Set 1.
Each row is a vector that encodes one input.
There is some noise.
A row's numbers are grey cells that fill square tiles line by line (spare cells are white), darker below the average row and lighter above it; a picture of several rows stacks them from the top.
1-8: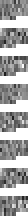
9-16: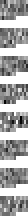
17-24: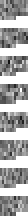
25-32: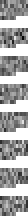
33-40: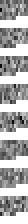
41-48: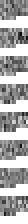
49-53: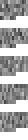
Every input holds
one of 8 labels.
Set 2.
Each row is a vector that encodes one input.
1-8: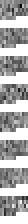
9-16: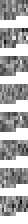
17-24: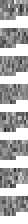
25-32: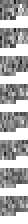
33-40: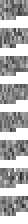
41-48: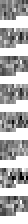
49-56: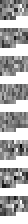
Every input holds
one of 6 labels.
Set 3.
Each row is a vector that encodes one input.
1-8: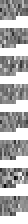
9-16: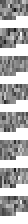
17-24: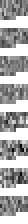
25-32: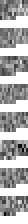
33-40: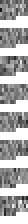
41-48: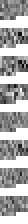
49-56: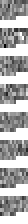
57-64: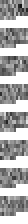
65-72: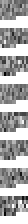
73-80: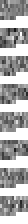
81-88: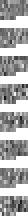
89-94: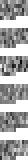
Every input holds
one of 8 labels.
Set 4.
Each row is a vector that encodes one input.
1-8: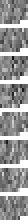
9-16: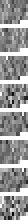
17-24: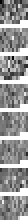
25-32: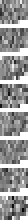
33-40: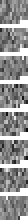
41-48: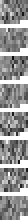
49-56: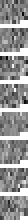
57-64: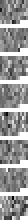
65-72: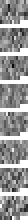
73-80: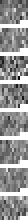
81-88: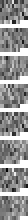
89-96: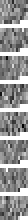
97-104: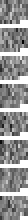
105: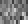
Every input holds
a point on a 13-point circle.
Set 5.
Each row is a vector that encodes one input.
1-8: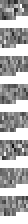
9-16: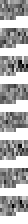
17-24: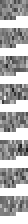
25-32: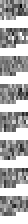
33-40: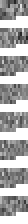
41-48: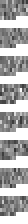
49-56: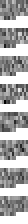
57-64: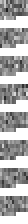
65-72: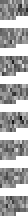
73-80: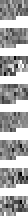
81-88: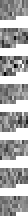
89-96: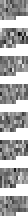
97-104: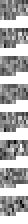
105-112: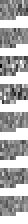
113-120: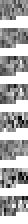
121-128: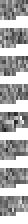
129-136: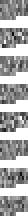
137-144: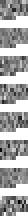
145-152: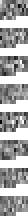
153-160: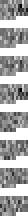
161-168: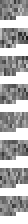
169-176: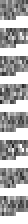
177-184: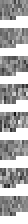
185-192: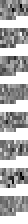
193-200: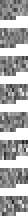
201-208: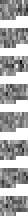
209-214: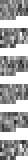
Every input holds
one of 7 labels.
